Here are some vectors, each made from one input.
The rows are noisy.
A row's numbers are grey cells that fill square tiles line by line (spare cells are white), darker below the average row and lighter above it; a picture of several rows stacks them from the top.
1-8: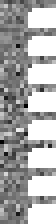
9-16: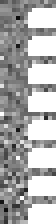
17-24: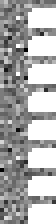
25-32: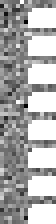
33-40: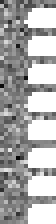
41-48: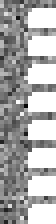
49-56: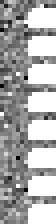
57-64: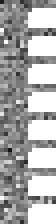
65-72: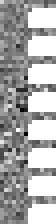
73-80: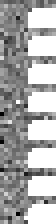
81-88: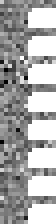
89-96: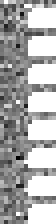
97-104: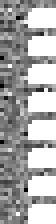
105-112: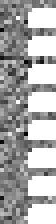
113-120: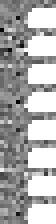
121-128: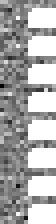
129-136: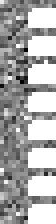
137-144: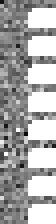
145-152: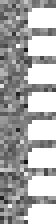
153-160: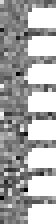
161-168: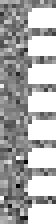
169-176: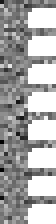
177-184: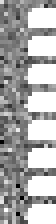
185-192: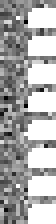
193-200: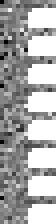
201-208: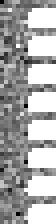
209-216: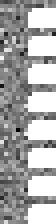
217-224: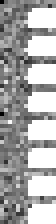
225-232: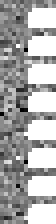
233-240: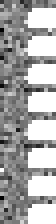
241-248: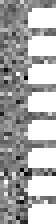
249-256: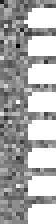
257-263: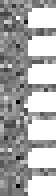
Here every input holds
a list of up to three points on a 4-point line.
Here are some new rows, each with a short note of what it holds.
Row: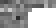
a list of one item
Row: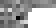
a list of one item
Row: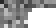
a list of two items
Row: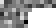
a list of one item
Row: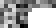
the empty list
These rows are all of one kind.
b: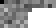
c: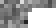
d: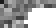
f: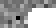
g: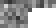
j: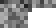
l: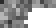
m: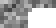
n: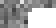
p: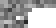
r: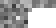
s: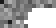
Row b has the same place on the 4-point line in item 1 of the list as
d, j, l and s.
